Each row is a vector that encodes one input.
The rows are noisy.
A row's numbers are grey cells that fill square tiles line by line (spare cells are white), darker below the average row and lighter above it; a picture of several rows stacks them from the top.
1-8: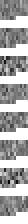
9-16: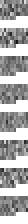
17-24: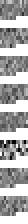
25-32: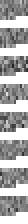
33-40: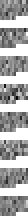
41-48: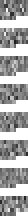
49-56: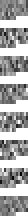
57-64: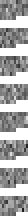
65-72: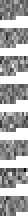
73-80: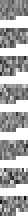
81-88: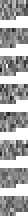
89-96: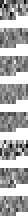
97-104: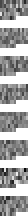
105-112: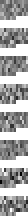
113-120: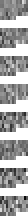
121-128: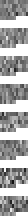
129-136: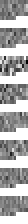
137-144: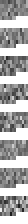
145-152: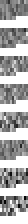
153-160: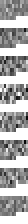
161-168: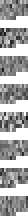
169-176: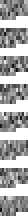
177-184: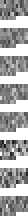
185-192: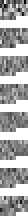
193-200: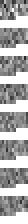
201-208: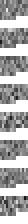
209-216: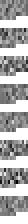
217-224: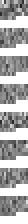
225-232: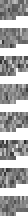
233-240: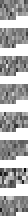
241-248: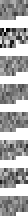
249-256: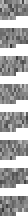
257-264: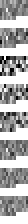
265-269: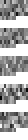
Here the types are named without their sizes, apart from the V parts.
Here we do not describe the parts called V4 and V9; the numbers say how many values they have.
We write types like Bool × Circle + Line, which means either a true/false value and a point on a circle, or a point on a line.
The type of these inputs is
(Bool × Bool × Bool + V9) × V4 + Tree × Tree.
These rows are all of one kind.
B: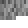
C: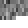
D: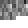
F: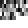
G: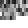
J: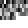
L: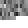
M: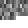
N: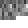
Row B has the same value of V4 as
D, L and N.
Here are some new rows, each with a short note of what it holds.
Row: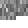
a value of V4 and a value of V9
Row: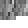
three true/false values and a value of V4
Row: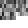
three true/false values and a value of V4
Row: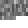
three true/false values and a value of V4
